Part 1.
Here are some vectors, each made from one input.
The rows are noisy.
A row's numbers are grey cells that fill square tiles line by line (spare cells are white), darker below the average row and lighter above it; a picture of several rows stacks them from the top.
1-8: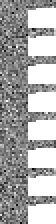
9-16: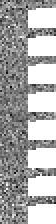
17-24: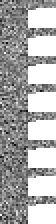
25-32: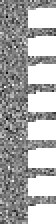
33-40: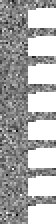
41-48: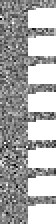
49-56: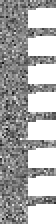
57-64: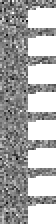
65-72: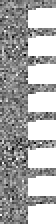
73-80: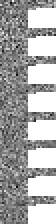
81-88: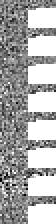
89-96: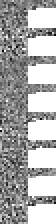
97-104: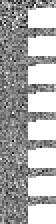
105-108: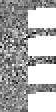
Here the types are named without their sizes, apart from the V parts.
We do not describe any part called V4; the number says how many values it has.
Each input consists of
a label and a value of V4, together with either a point on a circle, or a fixed value.
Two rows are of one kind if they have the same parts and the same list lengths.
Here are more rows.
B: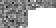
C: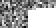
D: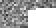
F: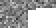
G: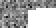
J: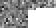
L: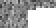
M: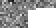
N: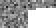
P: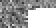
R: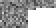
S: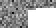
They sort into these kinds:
B, C, G, J, M, N, R
D, F, L, P, S

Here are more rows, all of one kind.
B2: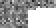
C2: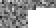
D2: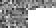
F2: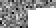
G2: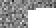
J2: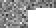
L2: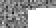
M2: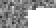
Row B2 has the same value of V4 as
C2 and M2.
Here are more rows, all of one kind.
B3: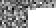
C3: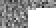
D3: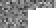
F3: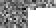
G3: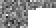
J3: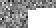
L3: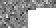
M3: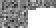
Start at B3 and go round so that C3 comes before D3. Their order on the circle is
B3, J3, C3, F3, D3, M3, L3, G3.
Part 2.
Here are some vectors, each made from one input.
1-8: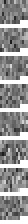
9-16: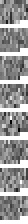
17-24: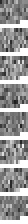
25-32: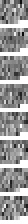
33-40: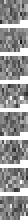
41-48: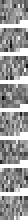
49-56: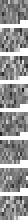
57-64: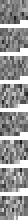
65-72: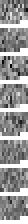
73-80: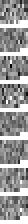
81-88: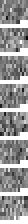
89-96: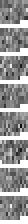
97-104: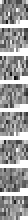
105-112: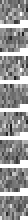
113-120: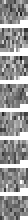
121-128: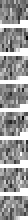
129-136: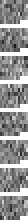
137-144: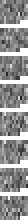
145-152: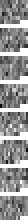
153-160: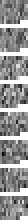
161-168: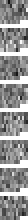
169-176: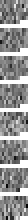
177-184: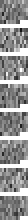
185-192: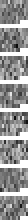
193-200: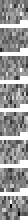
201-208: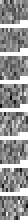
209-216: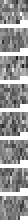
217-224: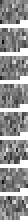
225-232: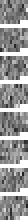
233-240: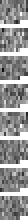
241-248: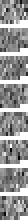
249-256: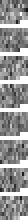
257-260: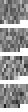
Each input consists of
either a point on a 15-point circle, or a list of up to two points on a 10-point circle.
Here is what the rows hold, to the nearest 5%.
About 35% of them hold a point on a 15-point circle. The rest are lists of up to two points on a 10-point circle: a few of all rows are empty, 25% hold one and 35% two.
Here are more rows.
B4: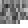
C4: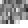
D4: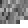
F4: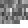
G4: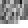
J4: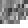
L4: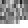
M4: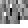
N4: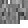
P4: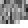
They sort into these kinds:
B4, D4, F4, N4
C4, G4, L4, P4
J4
M4

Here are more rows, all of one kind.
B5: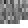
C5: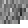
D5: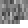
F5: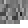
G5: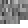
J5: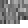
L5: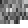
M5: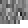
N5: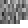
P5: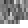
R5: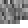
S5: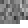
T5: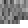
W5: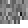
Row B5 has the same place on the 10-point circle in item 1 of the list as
D5, P5, R5 and T5.
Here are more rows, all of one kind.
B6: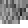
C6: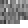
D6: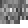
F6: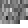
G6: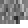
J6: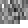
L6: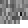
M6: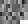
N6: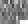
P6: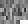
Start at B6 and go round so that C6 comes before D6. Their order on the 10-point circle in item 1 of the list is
B6, L6, M6, G6, J6, N6, C6, P6, F6, D6.
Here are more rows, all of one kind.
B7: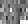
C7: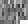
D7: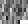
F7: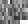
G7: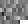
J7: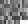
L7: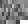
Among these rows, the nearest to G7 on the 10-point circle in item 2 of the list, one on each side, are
B7 and F7.
